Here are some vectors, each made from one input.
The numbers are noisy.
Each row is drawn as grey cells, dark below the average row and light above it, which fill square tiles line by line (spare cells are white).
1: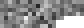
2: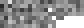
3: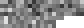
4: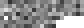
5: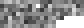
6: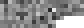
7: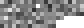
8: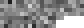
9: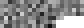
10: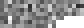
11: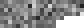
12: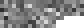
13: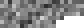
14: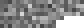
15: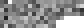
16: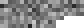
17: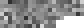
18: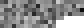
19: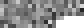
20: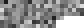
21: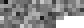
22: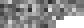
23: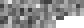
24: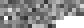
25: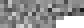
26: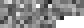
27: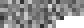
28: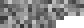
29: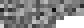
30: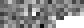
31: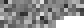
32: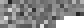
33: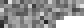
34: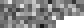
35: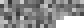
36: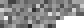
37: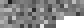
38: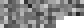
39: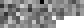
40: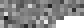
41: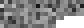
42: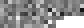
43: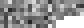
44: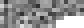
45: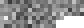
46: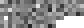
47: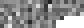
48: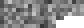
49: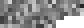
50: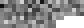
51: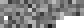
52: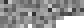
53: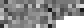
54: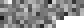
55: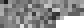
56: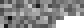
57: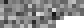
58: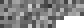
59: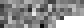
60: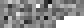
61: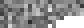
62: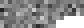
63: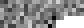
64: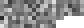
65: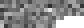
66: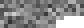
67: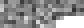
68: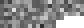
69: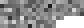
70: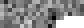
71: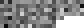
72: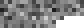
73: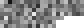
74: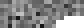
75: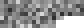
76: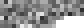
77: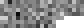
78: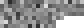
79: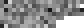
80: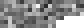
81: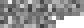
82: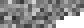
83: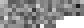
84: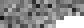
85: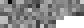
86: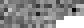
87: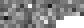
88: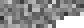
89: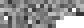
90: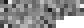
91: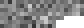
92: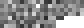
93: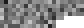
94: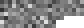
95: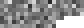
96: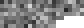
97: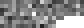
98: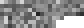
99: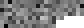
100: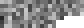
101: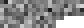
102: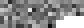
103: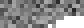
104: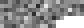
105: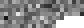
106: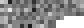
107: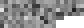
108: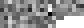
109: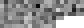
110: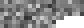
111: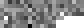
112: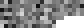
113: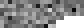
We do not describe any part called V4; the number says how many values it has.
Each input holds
two labels (each one of 5), a point on a 5-point line, a true/false value and two values of V4.
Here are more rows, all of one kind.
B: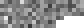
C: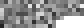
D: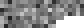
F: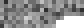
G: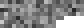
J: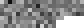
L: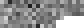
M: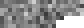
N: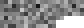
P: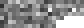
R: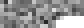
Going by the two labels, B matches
D, F, J and L.
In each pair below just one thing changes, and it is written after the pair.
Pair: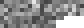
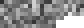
the place on the 5-point line
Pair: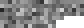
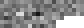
the true/false value
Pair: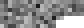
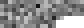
the place on the 5-point line
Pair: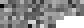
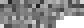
the true/false value
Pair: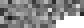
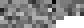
the place on the 5-point line
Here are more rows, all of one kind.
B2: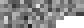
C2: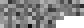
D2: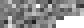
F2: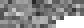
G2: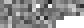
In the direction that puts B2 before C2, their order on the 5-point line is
F2, G2, D2, B2, C2.
